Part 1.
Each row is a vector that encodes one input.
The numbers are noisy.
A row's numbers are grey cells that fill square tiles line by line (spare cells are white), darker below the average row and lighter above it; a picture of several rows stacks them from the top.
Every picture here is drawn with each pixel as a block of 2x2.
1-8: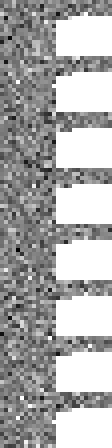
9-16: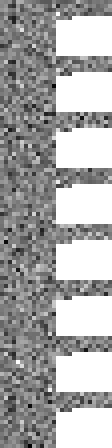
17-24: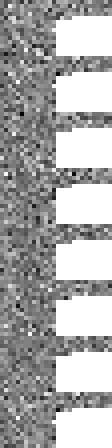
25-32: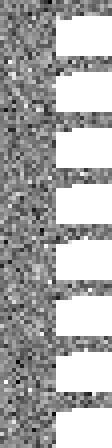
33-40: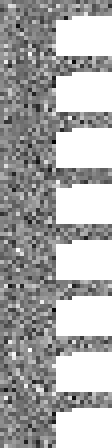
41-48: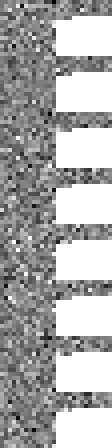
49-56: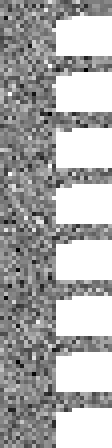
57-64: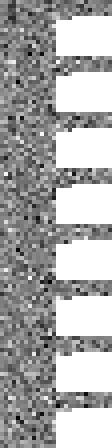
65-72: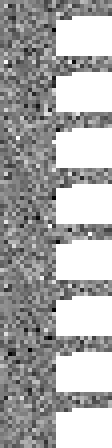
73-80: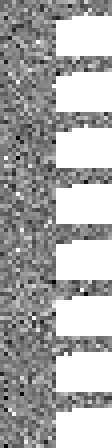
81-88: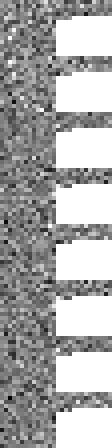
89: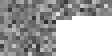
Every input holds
a point on a 6-point circle and a node of a 12-node tree.
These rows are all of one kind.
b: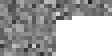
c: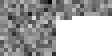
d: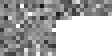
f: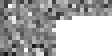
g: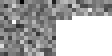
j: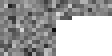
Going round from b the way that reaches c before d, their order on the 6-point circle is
b, j, c, g, f, d.
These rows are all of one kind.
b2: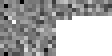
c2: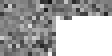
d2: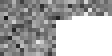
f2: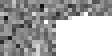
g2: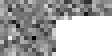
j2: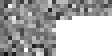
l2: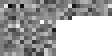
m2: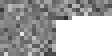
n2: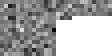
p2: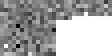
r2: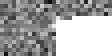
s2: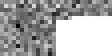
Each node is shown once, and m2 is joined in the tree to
d2, n2 and p2.
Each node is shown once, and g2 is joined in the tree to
s2.
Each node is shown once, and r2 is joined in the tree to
n2.
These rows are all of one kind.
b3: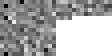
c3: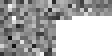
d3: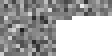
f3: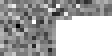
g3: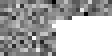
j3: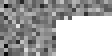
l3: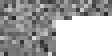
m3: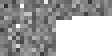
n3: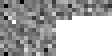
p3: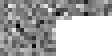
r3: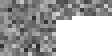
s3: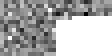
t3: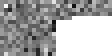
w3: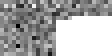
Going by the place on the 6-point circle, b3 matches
g3, l3, n3 and p3.
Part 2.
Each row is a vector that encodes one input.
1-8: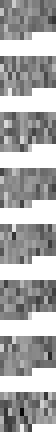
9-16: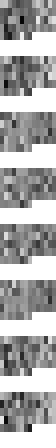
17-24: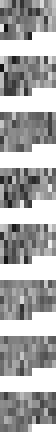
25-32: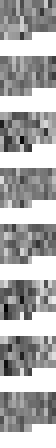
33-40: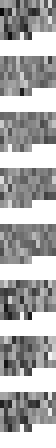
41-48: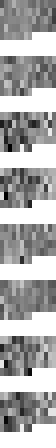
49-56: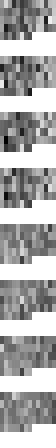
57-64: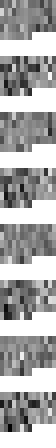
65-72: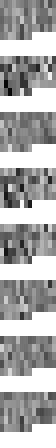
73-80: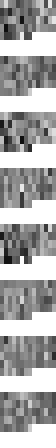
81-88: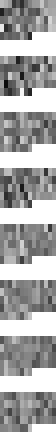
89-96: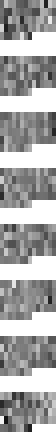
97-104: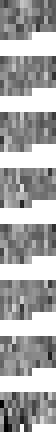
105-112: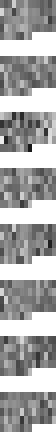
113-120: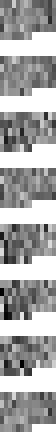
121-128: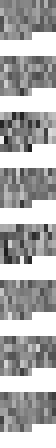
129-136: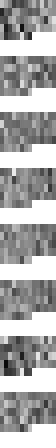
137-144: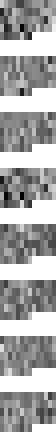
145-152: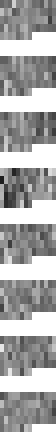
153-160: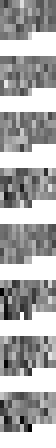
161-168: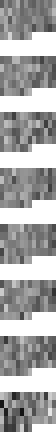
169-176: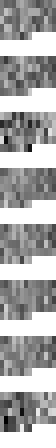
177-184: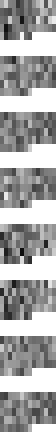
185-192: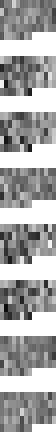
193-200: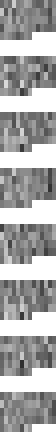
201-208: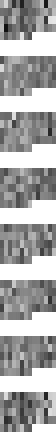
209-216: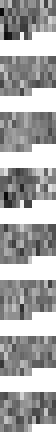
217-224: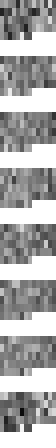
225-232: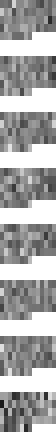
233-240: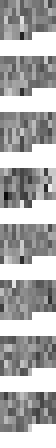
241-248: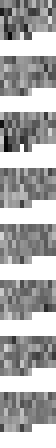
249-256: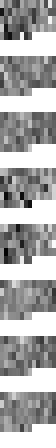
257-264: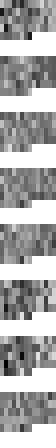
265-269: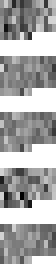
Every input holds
a point on a 9-point line and a true/false value.
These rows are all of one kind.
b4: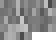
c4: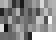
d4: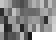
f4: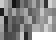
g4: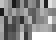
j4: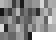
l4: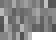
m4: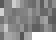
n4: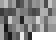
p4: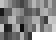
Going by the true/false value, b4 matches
l4 and m4.
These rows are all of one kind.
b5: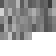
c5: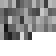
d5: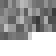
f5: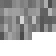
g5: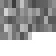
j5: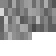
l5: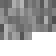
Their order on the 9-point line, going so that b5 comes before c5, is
f5, b5, j5, c5, l5, d5, g5.
